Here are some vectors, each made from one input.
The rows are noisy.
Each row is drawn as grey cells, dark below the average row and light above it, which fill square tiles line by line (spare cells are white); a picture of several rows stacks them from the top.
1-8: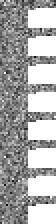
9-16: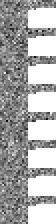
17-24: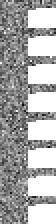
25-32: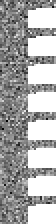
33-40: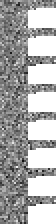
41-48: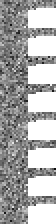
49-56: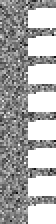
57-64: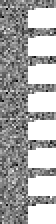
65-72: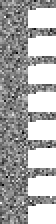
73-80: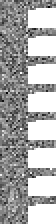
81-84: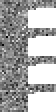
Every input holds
either a point on a 6-point line, or a point on a 9-point line, or a node of a 9-node tree.
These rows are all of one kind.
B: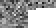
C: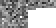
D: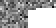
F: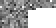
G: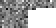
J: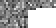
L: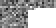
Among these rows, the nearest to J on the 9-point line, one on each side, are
D and F.
